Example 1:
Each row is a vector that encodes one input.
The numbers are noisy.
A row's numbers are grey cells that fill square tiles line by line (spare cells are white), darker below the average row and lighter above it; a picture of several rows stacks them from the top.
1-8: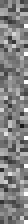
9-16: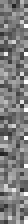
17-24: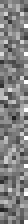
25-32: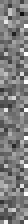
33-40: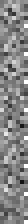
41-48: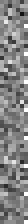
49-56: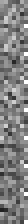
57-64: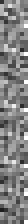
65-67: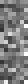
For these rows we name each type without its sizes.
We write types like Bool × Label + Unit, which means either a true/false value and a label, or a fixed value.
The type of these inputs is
Line.
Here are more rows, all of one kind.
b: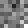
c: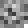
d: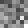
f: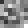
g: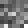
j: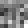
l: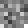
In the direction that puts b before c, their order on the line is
d, j, b, g, l, f, c.
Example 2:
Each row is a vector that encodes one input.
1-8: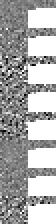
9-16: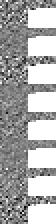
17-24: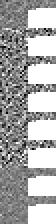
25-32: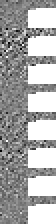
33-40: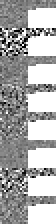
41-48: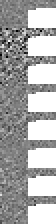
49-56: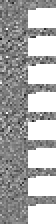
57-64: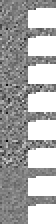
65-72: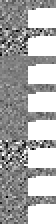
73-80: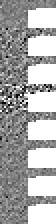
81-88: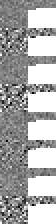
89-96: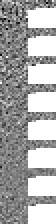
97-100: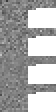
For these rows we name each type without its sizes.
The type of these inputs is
Tree + Unit.
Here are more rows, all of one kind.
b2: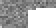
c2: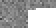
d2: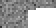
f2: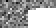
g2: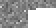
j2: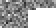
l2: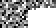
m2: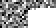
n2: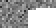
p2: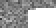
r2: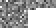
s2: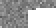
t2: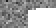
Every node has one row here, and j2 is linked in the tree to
n2.
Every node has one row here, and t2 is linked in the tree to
g2, m2 and r2.
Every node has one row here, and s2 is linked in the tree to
b2, m2 and n2.
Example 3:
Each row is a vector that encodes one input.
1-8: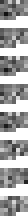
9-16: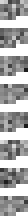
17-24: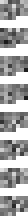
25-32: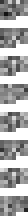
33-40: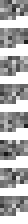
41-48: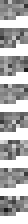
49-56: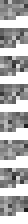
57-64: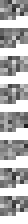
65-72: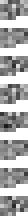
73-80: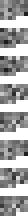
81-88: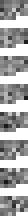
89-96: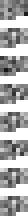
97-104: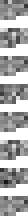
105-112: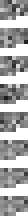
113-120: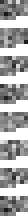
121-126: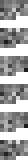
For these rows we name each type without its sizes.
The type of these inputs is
Label.
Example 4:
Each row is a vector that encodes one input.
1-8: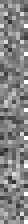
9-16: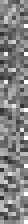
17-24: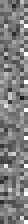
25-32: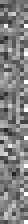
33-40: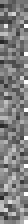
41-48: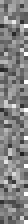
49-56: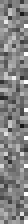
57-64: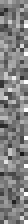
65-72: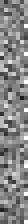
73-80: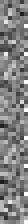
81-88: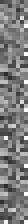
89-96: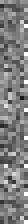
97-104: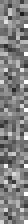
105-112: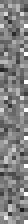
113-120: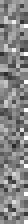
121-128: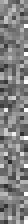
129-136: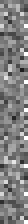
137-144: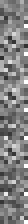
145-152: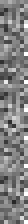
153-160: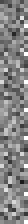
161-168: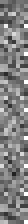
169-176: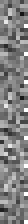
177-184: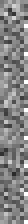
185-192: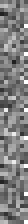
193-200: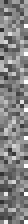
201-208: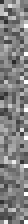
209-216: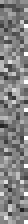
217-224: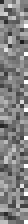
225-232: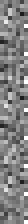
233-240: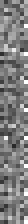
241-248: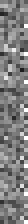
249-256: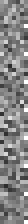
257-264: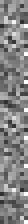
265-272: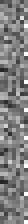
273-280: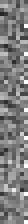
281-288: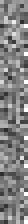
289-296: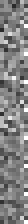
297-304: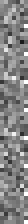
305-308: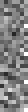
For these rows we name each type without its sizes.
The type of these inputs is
Line.
